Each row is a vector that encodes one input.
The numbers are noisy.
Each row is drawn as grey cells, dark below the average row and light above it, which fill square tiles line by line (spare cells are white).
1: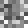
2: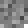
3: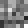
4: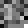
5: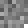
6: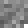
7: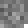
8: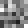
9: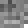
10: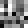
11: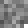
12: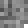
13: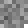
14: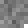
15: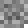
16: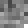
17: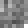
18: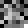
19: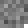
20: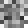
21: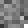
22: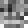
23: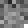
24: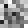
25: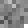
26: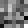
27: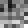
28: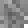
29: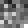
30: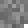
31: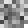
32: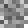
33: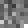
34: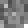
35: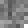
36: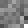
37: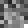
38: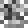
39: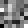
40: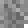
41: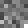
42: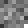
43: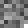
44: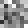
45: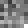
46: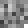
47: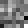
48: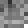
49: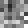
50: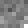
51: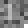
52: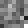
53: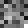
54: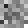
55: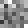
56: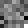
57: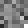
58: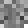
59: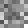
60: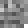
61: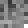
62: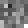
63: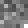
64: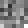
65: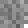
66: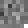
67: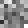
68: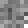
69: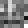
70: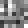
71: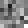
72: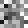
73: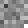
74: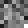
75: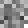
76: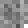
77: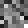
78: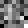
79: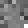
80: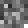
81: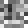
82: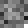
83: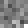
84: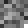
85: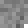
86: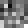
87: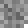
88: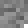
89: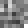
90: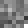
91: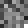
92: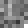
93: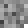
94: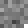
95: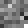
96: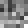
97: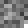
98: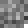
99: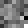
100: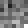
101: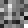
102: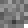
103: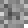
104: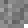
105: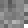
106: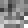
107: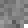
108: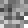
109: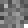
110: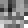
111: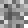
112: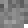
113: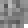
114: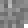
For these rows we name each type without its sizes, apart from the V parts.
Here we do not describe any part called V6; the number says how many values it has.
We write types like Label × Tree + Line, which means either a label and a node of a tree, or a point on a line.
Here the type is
Bool × (Line + V6).
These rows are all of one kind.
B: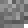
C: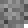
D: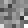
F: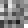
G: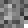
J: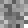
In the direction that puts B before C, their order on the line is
J, B, D, C, G, F.
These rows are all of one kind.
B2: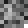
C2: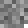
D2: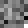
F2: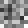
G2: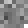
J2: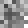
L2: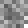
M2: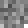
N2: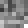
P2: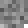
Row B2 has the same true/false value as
J2, L2 and N2.
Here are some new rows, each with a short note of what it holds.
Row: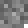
a point on a line and a true/false value
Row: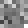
a point on a line and a true/false value
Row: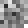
a point on a line and a true/false value
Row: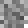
a point on a line and a true/false value
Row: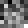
a true/false value and a value of V6
